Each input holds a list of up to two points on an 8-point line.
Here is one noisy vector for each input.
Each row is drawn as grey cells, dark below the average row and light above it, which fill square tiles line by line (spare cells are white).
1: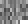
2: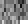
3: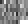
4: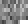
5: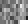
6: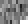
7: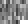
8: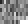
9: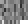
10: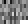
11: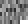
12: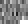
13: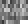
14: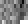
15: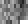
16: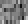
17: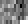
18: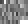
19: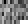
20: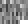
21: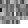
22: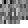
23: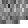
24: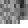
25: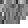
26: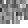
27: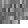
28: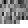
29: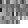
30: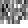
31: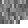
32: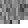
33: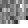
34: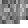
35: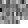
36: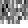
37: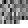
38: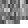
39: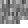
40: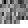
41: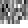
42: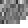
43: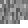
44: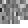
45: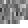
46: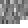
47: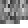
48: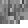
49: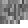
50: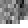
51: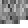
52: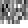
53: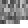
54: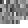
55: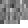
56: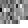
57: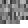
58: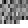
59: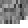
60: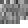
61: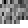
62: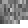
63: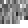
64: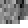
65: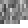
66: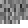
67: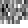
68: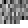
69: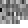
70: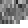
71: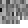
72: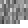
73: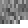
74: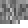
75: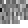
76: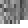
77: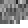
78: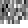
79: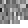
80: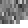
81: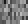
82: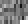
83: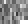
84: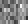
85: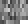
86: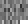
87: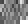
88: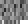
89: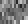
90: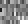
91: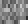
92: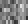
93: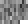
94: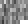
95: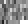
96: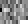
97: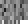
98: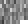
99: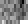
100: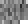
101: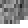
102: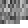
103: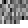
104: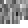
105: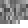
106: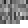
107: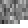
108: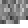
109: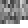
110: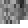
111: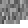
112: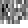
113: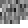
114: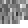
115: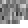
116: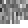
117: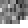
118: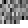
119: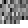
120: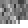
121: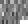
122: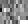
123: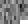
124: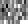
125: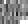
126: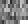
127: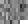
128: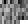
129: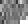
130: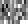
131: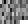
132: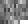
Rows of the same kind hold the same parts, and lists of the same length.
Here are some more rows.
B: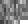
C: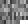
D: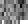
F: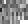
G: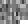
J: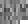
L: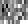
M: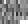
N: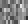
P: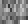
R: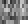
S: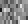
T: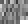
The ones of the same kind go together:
B, D, F, G, J, M, T
C, N, P, R, S
L

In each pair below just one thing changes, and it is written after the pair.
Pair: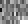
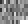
the place on the 8-point line in item 2 of the list
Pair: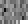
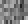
the place on the 8-point line in item 2 of the list
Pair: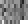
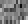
the place on the 8-point line in item 2 of the list
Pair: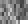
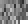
the place on the 8-point line in item 2 of the list
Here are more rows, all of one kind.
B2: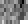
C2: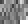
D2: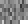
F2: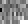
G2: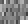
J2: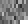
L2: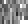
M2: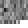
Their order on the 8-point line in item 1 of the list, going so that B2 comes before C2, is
B2, M2, D2, J2, C2, G2, L2, F2.
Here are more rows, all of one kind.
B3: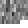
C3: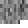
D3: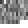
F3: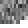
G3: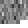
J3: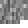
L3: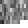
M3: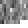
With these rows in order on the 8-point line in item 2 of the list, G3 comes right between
B3 and F3.
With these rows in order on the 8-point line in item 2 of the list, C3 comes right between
B3 and J3.
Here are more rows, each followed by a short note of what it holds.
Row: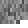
a list of two items
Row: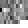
a list of one item
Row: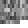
a list of one item
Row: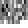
the empty list
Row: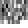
the empty list
